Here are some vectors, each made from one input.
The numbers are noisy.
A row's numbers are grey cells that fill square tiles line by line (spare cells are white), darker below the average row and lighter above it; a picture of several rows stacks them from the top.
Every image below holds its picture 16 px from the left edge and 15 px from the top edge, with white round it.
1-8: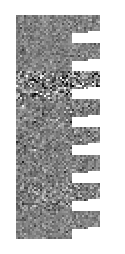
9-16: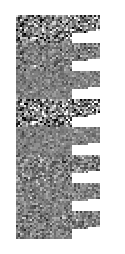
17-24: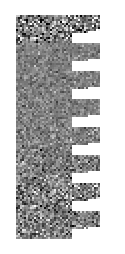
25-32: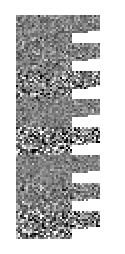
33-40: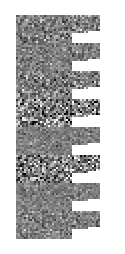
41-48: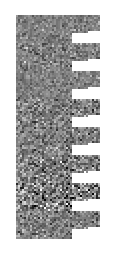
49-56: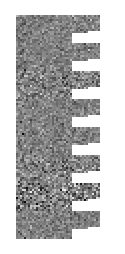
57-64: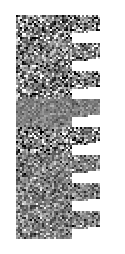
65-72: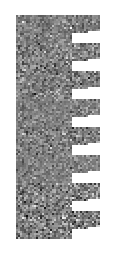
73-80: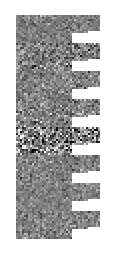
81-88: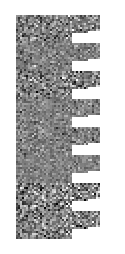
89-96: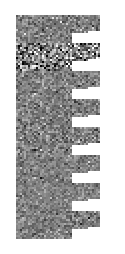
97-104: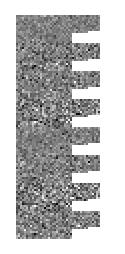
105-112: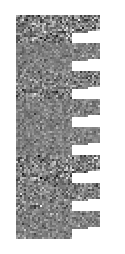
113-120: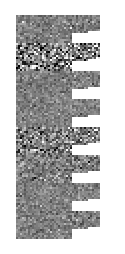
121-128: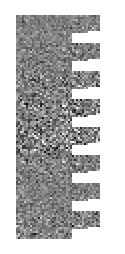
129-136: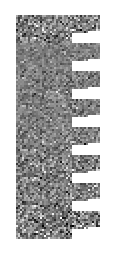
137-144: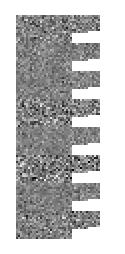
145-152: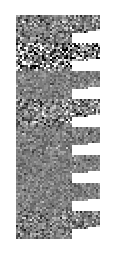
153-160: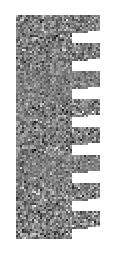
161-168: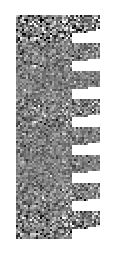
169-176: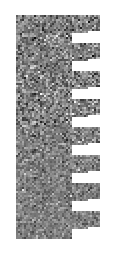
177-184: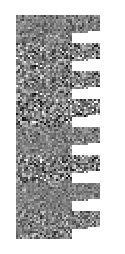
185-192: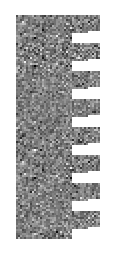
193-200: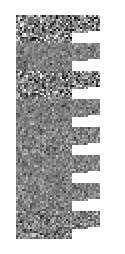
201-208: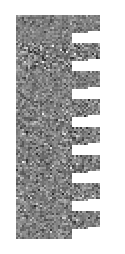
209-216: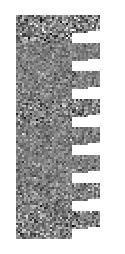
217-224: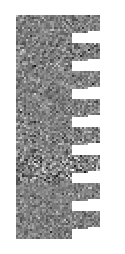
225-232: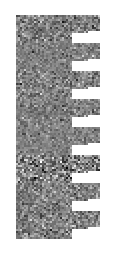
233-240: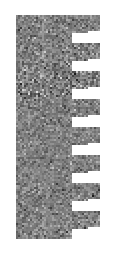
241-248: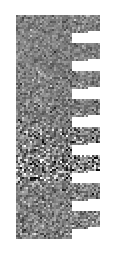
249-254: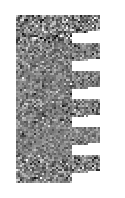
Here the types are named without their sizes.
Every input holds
a point on a line, together with a list of points on a circle.
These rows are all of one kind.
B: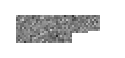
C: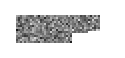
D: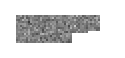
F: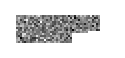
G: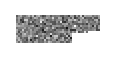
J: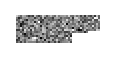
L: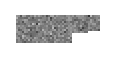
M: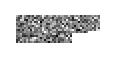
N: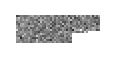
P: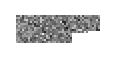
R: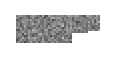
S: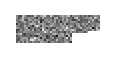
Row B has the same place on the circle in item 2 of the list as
C and F.
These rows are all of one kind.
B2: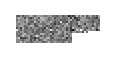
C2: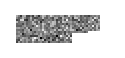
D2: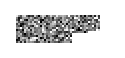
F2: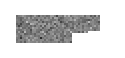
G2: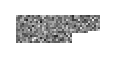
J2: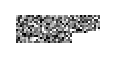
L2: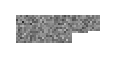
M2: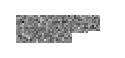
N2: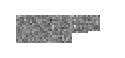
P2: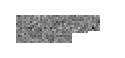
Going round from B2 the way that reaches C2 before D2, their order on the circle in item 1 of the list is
B2, C2, J2, D2, N2, L2, M2, P2, F2, G2.
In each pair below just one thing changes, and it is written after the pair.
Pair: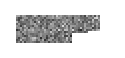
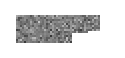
the place on the line
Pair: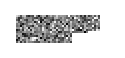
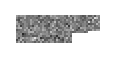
the place on the circle in item 1 of the list
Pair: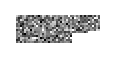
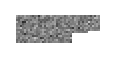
the place on the circle in item 2 of the list
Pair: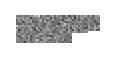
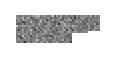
the place on the circle in item 2 of the list
